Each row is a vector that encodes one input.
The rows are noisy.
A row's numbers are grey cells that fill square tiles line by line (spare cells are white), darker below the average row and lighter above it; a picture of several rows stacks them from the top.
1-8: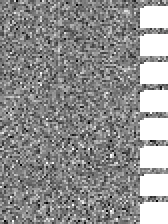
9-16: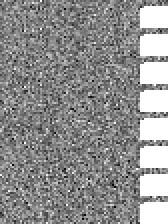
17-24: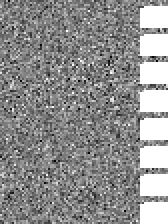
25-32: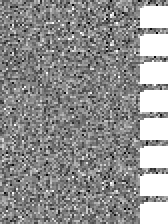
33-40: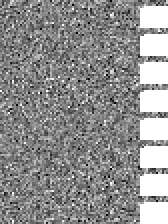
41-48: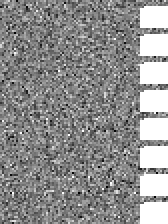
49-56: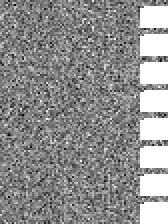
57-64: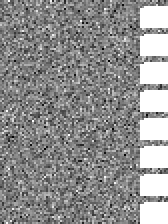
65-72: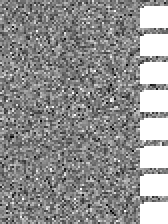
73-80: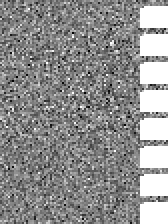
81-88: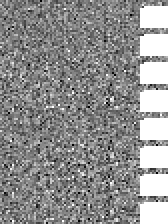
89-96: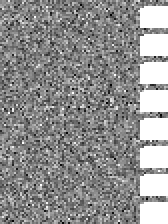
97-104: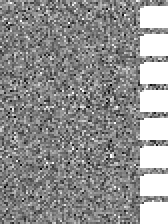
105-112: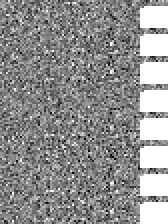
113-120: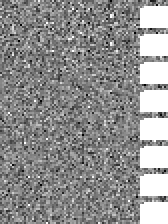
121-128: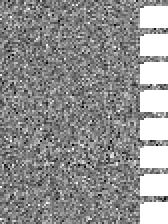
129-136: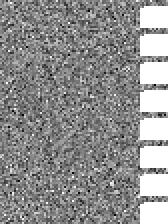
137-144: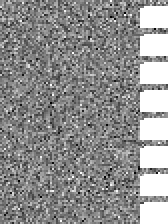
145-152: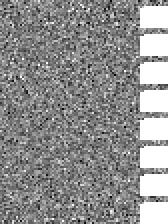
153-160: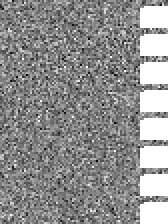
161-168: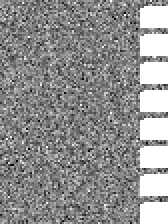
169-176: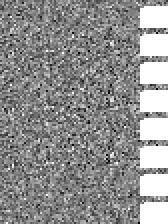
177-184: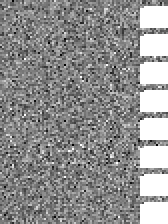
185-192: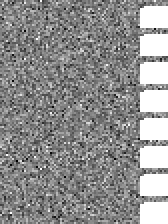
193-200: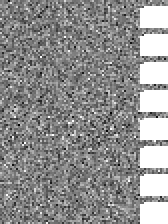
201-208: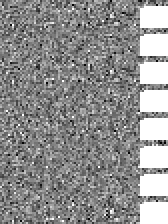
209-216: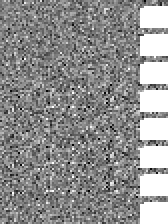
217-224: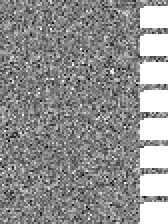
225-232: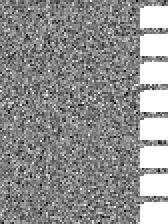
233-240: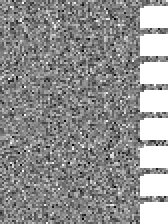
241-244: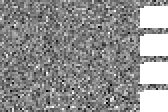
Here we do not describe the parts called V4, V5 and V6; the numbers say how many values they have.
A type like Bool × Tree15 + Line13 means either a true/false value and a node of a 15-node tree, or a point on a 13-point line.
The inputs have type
(Bool × Bool × Bool × Bool + Unit + V4 × V5 × V6) × Label8 × Label8.
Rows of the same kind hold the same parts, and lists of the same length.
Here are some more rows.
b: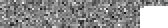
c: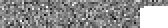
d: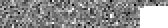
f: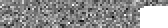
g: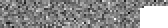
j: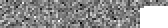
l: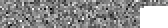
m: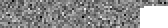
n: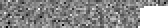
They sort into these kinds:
b, c, f, j, l
d
g, m, n

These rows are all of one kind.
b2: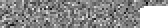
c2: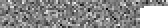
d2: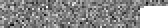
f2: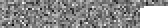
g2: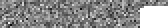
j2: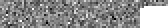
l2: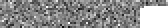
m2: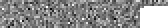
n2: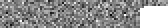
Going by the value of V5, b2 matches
d2 and f2.
